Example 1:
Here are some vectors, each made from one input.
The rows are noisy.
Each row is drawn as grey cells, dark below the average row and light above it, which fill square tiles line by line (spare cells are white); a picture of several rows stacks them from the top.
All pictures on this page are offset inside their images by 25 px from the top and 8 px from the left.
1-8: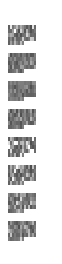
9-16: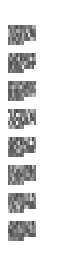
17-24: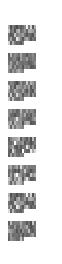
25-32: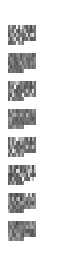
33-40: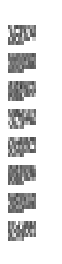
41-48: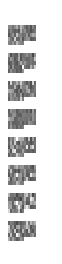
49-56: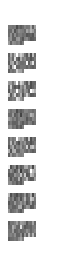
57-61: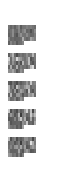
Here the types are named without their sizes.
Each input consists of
a label.
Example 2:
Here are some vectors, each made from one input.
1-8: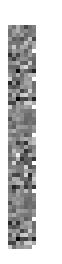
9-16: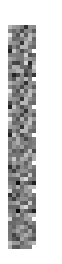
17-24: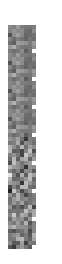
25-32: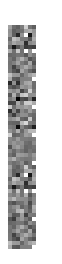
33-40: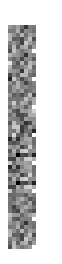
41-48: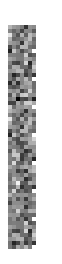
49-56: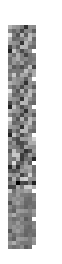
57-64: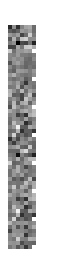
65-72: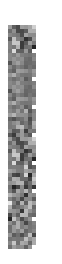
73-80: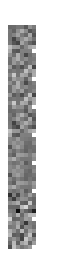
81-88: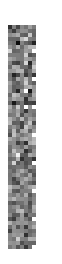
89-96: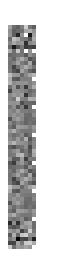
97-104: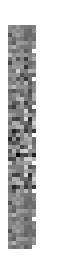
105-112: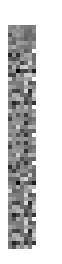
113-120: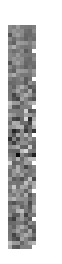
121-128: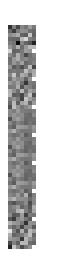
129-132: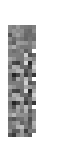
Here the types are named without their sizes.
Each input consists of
a node of a tree.
